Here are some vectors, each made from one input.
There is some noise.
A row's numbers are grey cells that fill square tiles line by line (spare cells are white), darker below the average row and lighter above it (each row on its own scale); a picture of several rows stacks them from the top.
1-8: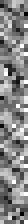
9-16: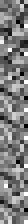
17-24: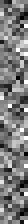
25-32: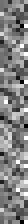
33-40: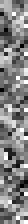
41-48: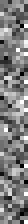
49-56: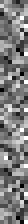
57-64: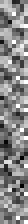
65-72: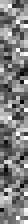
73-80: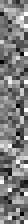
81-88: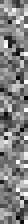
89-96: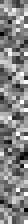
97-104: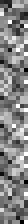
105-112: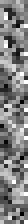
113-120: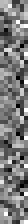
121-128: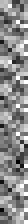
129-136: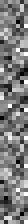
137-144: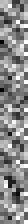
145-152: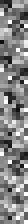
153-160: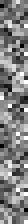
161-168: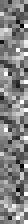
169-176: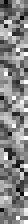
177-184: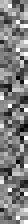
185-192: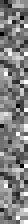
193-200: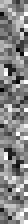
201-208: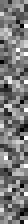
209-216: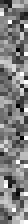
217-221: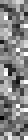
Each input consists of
either one of 7 labels and a true/false value, or a point on an 11-point line.
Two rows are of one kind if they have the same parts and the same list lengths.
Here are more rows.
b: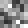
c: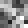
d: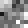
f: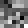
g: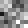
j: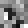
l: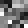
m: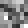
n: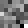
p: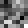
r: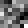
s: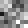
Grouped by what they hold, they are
b, c, d, g, s
f, j, l, m, n, p, r

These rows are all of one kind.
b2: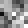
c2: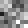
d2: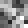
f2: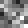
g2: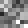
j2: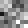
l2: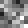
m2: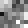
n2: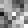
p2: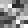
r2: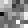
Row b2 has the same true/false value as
d2, f2, l2 and n2.
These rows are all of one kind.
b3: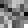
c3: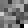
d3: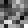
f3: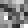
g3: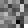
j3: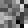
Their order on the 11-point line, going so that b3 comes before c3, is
f3, b3, d3, c3, j3, g3.
